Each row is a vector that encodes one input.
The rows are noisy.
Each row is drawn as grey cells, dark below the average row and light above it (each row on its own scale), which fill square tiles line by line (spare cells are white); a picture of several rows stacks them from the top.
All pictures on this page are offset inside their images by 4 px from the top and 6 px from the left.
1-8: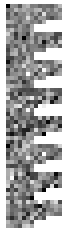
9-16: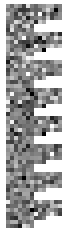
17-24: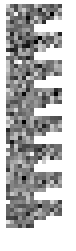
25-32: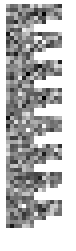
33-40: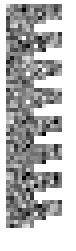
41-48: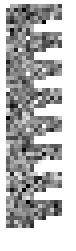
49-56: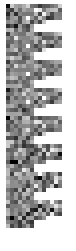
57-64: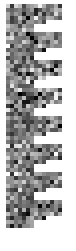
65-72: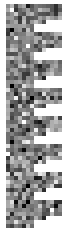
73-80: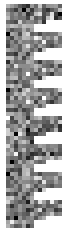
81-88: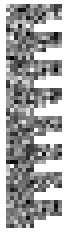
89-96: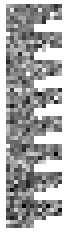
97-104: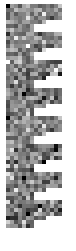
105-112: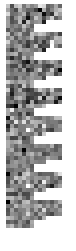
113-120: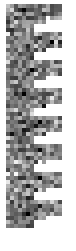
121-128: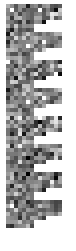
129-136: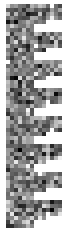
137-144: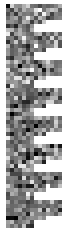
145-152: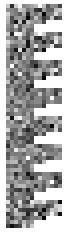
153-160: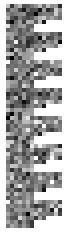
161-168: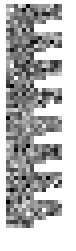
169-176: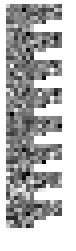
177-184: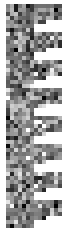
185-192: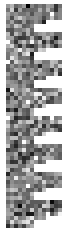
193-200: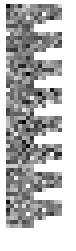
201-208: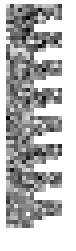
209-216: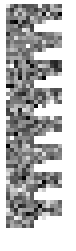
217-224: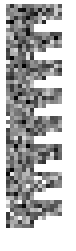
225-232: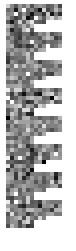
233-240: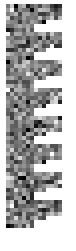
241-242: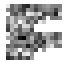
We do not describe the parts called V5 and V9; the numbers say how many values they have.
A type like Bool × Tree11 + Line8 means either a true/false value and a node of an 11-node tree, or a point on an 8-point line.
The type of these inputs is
Line8 + (Line11 + V5) × V9.
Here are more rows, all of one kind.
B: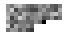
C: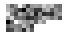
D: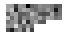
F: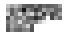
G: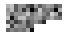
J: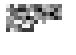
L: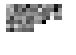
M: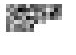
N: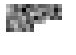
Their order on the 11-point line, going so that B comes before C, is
B, G, L, D, N, C, F, J, M.
